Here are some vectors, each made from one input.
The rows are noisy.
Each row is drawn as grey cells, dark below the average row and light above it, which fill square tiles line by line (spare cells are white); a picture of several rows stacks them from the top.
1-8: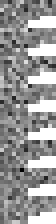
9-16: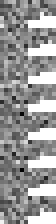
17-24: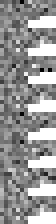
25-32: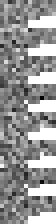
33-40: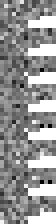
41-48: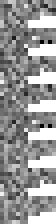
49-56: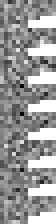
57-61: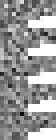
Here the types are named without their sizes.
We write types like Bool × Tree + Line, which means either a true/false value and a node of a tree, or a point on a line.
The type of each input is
Bool × Bool × Bool + Line.
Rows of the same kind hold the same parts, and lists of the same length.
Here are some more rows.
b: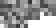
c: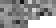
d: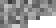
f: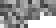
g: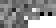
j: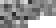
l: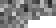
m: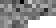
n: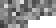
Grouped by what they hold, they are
b, f, j
c, d, g, l, m, n

